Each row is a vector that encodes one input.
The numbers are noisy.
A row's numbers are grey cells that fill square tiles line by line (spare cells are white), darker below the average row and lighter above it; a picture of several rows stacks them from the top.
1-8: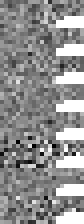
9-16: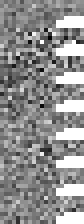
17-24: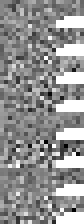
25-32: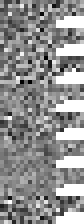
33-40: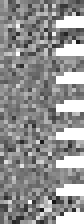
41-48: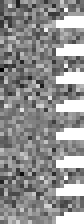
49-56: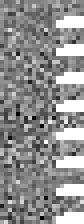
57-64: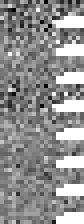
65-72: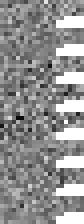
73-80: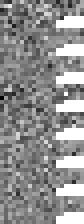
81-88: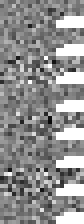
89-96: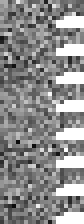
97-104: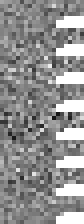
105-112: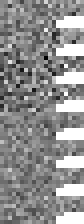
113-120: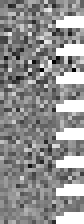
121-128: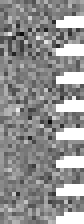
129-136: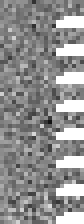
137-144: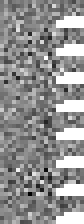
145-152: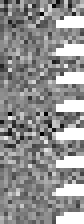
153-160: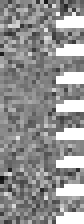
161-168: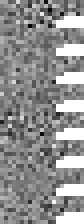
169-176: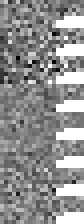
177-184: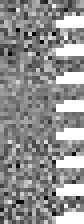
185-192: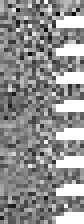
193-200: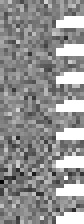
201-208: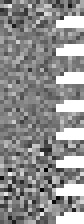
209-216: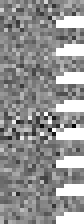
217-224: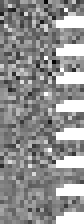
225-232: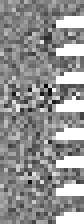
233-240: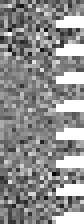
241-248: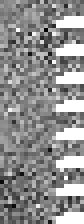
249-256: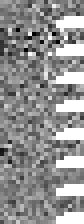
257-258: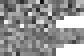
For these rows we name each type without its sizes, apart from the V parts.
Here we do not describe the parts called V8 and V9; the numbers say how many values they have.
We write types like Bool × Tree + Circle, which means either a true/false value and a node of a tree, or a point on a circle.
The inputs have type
(Bool × Bool × Bool × Bool + V8) × V9 + List(Circle).
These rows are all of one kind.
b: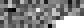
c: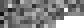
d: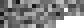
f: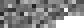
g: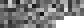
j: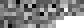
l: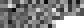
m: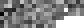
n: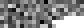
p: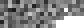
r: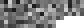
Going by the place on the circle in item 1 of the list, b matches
g, l and r.
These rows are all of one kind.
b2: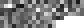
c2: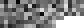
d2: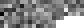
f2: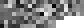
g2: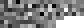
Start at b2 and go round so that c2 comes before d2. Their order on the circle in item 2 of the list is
b2, f2, c2, d2, g2.
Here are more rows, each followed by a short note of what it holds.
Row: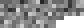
the empty list
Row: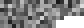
a list of one item
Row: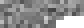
four true/false values and a value of V9
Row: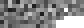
a list of two items
